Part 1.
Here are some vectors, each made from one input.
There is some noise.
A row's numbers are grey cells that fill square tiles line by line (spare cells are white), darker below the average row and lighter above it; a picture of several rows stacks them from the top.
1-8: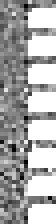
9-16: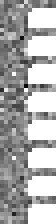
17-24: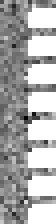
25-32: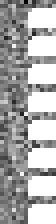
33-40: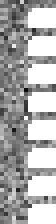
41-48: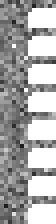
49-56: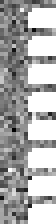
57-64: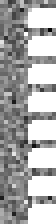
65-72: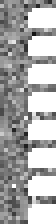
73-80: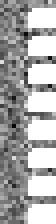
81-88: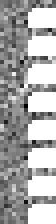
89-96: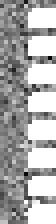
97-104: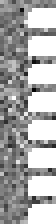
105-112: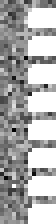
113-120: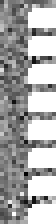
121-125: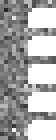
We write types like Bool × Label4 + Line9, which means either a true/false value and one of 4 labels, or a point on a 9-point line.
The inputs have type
Bool × Circle9 × Line11.
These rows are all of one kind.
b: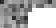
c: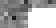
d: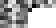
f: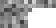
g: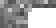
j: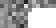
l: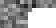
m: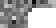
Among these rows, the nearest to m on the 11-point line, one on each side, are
d and j.
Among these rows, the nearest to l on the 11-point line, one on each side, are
b and c.
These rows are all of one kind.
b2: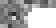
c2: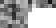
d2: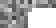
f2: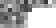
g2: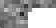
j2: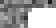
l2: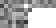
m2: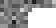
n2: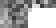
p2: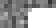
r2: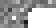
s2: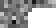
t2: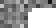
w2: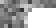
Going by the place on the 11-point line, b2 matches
d2, g2 and t2.
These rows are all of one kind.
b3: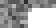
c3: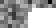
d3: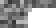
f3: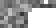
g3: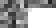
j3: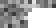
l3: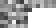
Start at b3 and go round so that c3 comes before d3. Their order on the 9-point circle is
b3, g3, c3, j3, l3, f3, d3.
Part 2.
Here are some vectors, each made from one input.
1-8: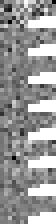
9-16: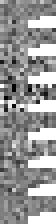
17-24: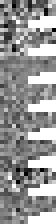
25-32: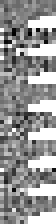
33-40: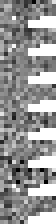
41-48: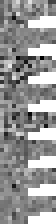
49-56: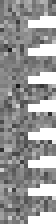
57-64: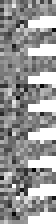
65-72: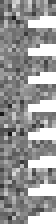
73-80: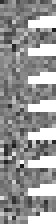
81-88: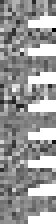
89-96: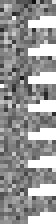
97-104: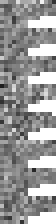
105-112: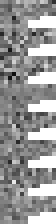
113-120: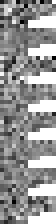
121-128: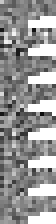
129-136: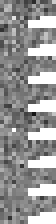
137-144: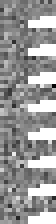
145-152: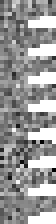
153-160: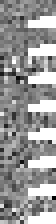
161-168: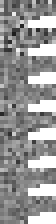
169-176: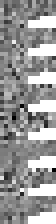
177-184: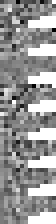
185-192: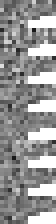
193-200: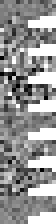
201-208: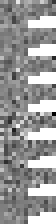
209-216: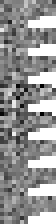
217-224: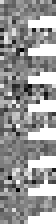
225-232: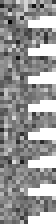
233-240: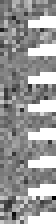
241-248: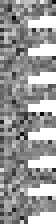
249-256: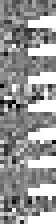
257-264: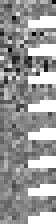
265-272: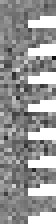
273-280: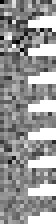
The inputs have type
Bool × Bool × Bool × Label4 + Tree7 + Unit.
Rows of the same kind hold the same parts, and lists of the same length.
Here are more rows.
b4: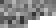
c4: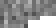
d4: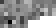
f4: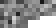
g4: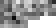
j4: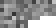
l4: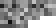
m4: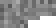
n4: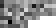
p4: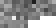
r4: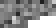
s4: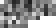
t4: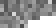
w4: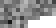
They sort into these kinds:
b4, d4, f4, r4, t4, w4
c4, g4, j4, m4, p4, s4
l4, n4

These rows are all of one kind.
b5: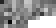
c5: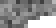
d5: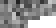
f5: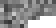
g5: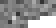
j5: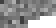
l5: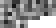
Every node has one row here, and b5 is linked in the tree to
f5, g5 and l5.
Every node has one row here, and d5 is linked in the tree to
g5.
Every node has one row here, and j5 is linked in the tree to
l5.
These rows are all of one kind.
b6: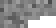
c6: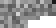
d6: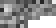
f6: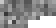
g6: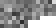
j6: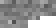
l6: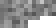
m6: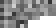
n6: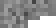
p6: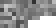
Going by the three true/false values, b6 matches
f6, g6, j6 and m6.
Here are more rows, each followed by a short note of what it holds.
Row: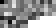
a node of a 7-node tree
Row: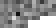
a node of a 7-node tree
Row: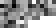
a fixed value
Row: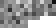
one of 4 labels and three true/false values
